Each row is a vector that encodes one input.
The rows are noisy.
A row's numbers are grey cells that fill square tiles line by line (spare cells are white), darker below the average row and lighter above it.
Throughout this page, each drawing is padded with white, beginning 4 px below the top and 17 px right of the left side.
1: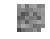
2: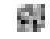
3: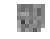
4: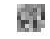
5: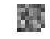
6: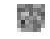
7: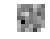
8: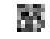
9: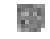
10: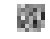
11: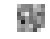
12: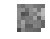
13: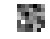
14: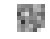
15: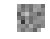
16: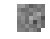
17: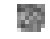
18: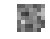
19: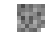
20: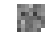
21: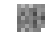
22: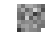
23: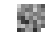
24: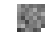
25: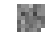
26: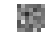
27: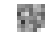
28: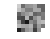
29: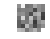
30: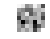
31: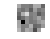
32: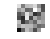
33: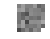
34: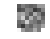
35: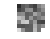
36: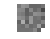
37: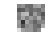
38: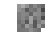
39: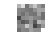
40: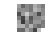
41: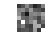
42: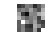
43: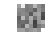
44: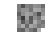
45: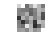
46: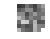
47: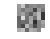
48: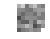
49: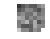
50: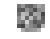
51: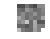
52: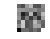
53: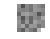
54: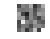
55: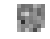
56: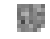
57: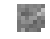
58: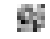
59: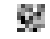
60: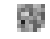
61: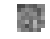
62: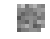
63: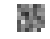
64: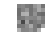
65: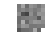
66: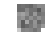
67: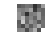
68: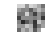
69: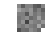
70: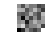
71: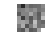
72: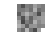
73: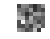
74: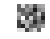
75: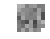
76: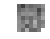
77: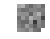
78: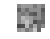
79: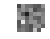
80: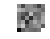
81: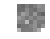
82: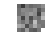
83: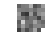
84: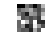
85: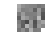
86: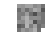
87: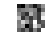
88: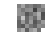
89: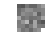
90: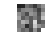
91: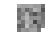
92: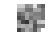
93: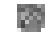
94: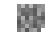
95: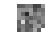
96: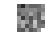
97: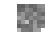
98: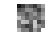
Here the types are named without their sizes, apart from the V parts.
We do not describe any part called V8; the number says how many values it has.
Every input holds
either a fixed value, or a node of a tree, or a true/false value and a value of V8.
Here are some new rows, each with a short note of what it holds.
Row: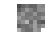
a true/false value and a value of V8
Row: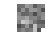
a fixed value
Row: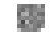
a true/false value and a value of V8
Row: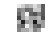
a fixed value
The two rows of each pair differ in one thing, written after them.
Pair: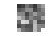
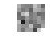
the value of V8
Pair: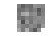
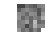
the value of V8
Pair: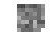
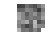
the true/false value
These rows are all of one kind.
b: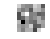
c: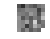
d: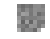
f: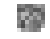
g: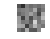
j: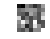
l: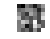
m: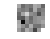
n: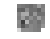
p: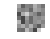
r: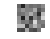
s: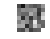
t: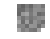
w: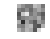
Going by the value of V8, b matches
c, l, m and n.
